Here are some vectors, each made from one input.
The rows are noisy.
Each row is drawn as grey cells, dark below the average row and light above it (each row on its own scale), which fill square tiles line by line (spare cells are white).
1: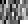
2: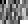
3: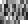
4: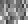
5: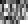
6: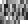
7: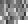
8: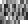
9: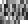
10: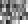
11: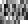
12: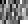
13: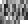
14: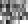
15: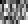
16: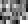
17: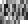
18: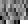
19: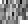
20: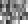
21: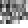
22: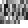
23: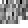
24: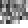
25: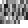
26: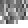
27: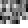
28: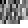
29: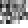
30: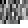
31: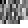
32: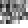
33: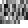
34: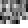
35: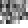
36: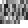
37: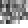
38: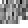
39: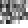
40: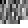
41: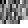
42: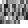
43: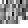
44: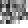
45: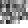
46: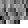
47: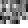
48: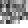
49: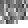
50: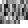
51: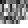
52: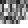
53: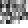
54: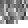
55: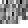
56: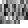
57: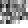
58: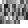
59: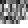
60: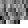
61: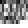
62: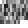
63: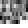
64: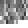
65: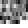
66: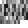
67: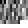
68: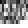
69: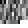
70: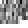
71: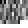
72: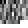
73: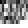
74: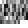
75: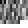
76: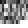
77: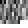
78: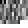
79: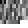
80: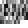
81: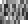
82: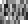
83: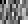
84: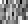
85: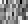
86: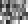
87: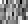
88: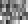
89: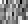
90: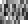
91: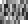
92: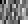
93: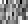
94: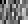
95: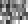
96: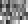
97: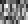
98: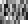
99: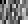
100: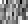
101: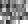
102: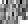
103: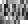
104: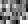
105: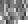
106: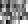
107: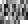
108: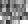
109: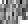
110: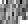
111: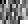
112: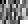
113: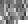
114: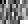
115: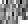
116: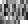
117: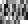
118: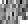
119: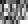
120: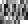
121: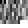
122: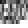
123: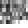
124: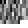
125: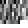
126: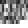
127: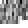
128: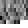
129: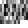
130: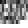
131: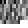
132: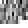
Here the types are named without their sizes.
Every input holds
three true/false values.
